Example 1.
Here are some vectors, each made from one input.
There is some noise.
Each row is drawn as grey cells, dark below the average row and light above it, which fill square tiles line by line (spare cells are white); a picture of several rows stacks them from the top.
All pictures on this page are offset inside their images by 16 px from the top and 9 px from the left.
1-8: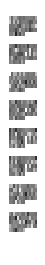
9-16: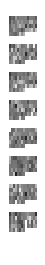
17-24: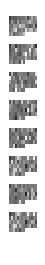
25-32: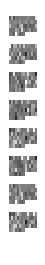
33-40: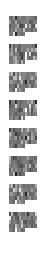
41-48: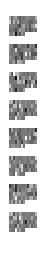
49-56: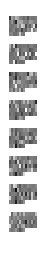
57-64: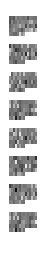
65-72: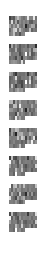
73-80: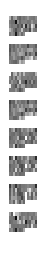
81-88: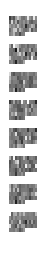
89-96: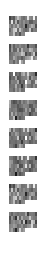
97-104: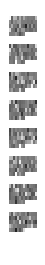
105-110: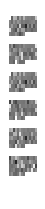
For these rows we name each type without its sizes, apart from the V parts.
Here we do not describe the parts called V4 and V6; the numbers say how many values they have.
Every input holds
either a value of V4 and a value of V6, or a list of points on a line.
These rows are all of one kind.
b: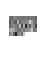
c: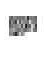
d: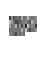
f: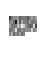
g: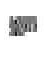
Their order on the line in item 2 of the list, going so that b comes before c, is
b, c, f, g, d.
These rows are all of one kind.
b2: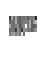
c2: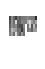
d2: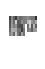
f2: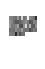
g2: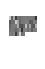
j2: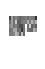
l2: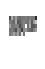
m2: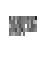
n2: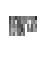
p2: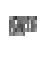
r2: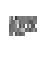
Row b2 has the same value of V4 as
f2, l2 and m2.
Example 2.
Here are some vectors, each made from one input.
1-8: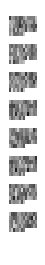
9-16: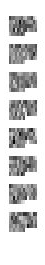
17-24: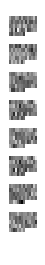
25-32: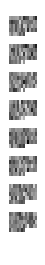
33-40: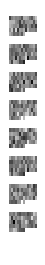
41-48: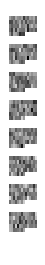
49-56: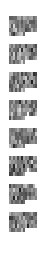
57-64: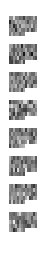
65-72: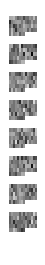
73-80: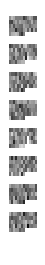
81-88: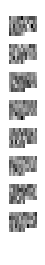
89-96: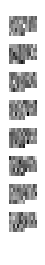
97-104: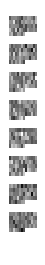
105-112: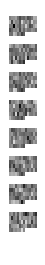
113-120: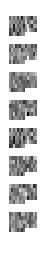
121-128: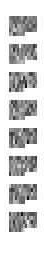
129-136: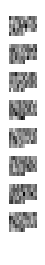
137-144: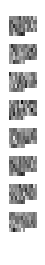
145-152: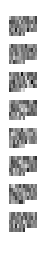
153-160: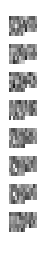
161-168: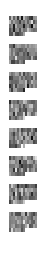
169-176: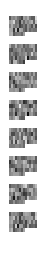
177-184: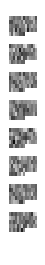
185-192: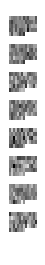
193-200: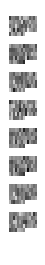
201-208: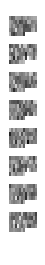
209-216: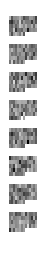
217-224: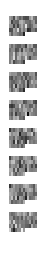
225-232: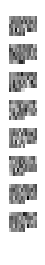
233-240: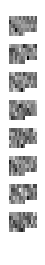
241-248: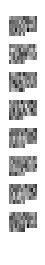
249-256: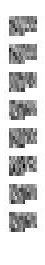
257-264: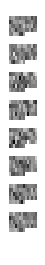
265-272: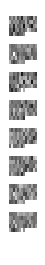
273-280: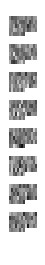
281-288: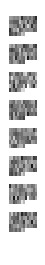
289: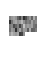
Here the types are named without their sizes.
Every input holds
a point on a circle and a true/false value, together with either a fixed value, or a point on each of two lines.
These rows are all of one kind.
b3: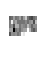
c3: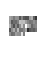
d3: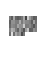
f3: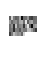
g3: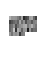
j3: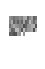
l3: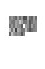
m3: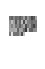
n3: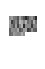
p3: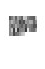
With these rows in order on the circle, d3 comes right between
l3 and m3.
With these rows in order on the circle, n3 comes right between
c3 and f3.
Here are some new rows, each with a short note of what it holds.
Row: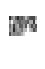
a point on a circle, a point on each of two lines and a true/false value
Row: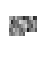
a point on a circle, a point on each of two lines and a true/false value
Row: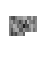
a point on a circle and a true/false value
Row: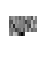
a point on a circle and a true/false value
